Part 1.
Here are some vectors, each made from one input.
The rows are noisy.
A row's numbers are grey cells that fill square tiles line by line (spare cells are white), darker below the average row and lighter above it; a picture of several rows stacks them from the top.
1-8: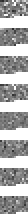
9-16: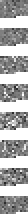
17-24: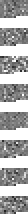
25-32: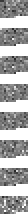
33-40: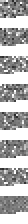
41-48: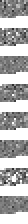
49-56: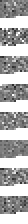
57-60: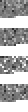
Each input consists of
a point on an 8-point line.
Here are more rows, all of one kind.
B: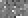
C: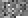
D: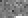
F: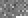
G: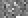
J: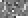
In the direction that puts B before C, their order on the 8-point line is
J, B, F, D, G, C.
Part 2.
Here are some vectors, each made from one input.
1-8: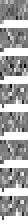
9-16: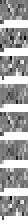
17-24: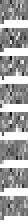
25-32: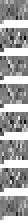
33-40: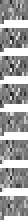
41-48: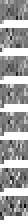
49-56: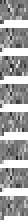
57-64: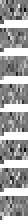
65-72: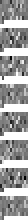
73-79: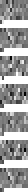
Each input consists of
a point on an 8-point line.
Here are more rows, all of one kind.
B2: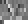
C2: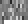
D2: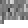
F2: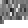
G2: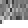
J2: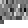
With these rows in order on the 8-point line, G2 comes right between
D2 and F2.
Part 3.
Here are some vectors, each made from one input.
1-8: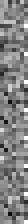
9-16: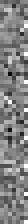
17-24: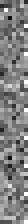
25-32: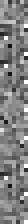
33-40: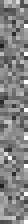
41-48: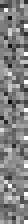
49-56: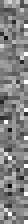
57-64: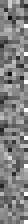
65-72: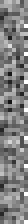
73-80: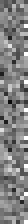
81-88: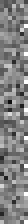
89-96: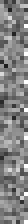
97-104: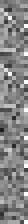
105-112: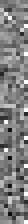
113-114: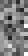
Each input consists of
a point on a 14-point circle.
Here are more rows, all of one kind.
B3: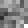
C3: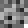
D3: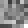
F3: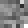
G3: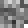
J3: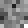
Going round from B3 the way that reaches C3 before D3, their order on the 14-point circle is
B3, G3, C3, D3, F3, J3.
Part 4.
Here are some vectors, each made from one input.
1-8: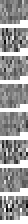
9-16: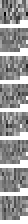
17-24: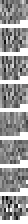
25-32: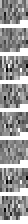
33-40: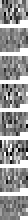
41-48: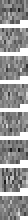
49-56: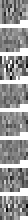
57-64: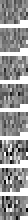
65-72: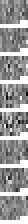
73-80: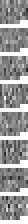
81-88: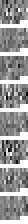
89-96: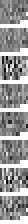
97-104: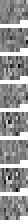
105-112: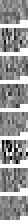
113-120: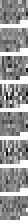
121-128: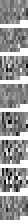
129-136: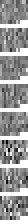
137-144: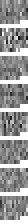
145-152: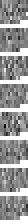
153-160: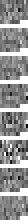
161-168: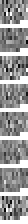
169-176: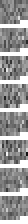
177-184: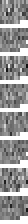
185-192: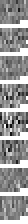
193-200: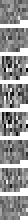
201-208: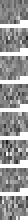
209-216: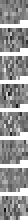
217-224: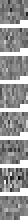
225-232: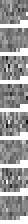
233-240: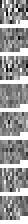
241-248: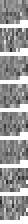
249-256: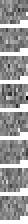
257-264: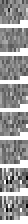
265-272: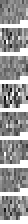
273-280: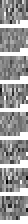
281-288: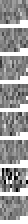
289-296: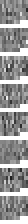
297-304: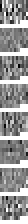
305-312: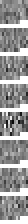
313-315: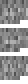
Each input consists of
a node of a 16-node tree.
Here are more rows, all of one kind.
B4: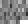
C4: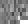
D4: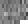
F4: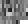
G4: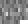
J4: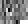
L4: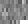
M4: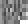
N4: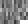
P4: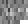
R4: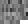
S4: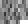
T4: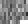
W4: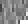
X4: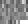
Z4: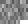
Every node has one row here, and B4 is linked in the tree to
S4 and T4.
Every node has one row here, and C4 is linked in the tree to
M4 and N4.
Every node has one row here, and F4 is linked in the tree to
J4 and R4.
